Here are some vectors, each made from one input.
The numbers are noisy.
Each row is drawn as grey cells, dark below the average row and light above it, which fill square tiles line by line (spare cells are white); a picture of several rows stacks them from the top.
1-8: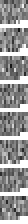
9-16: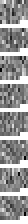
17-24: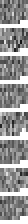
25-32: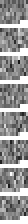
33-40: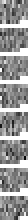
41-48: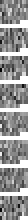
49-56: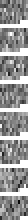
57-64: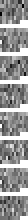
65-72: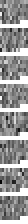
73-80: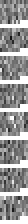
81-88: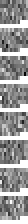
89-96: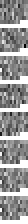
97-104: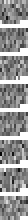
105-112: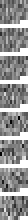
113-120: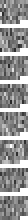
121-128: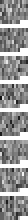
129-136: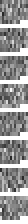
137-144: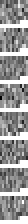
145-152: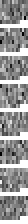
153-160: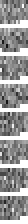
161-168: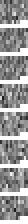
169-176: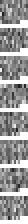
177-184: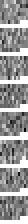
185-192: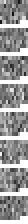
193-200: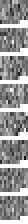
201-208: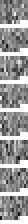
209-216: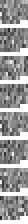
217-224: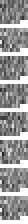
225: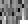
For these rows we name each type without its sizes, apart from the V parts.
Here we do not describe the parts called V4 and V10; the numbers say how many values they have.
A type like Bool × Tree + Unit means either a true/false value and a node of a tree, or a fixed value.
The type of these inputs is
Line + Tree × V10 + V4.
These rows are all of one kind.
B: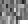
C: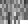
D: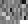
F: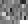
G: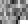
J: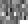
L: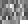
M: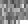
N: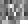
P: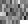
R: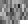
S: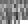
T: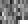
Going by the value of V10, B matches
D and F.
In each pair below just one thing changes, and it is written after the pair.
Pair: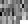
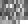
the node of the tree
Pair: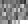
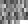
the value of V10
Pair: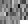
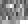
the node of the tree
